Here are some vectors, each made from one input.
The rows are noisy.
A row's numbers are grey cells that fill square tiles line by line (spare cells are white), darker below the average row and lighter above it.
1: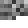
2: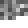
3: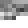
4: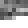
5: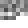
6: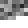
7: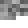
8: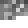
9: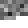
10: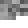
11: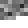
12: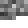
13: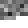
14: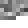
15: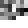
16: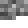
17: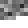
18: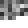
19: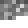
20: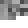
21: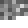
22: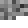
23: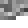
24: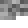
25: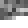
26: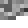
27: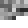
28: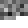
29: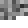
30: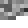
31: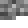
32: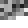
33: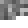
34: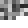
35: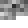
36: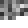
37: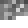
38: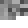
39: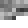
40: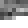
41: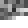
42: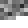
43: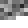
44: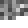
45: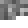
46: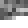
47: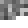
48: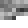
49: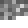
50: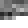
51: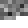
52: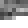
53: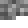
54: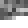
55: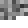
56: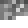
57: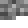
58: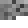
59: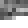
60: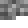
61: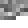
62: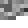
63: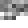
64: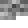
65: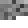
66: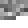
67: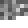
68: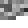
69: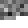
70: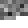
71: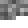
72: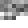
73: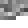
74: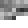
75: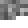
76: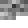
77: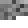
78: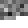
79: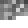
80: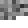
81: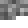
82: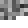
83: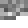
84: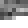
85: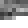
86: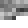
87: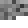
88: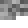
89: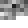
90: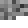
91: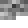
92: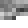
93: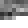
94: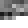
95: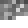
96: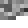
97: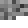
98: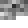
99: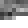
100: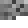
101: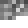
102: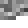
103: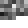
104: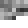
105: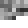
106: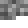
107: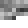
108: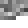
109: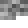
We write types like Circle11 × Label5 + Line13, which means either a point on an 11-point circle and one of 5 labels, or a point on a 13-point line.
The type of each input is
Bool × Bool × Bool.
